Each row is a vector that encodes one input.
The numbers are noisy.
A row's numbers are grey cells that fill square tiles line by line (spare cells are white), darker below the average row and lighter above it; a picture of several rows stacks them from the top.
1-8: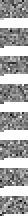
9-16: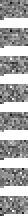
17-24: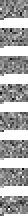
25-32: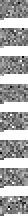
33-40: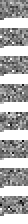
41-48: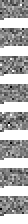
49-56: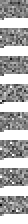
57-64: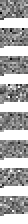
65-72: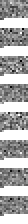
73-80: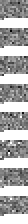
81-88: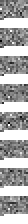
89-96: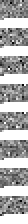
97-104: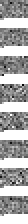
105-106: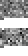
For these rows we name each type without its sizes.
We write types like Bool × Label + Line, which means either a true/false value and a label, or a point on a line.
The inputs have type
(Bool × Bool × Bool × Bool + Line) × Line.
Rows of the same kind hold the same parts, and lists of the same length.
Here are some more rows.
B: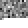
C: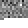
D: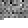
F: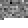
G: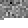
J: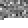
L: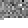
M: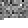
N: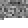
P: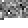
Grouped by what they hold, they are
B, P
C, D, F, G, J, L, M, N

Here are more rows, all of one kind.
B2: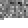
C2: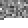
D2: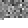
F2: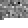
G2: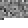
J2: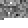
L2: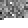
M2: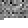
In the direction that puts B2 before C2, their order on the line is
M2, D2, F2, B2, G2, J2, C2, L2.
